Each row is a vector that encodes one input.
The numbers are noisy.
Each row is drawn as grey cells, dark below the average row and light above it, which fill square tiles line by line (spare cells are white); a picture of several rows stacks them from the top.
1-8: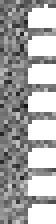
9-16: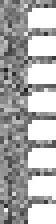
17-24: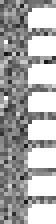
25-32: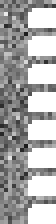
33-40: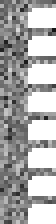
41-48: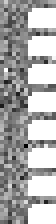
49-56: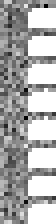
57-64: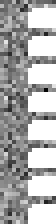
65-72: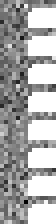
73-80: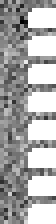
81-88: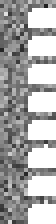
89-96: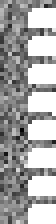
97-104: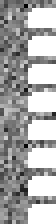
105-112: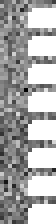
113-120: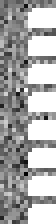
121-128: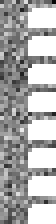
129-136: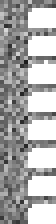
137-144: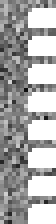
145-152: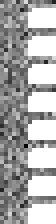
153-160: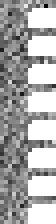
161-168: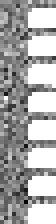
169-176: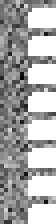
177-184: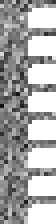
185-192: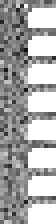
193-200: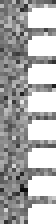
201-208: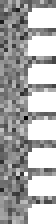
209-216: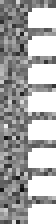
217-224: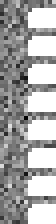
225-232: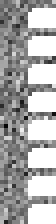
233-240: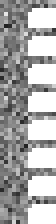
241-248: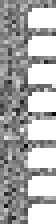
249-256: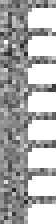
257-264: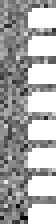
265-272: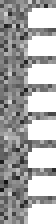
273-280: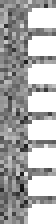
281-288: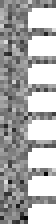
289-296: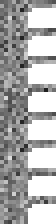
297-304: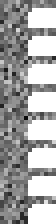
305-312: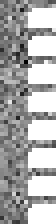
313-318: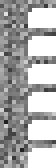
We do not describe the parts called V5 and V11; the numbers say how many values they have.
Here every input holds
either one of 6 labels, or a point on an 8-point line, or a value of V5 and a value of V11.
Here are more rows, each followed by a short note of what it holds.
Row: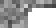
a value of V5 and a value of V11
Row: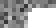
a point on an 8-point line
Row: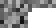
one of 6 labels
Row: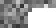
one of 6 labels
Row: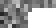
one of 6 labels
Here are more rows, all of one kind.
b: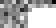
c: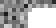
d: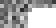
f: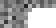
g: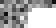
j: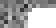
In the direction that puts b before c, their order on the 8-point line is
b, d, g, j, f, c.
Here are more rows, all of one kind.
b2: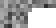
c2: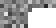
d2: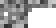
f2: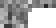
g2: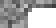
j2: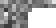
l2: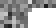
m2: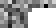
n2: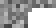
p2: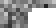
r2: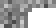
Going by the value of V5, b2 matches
f2 and l2.
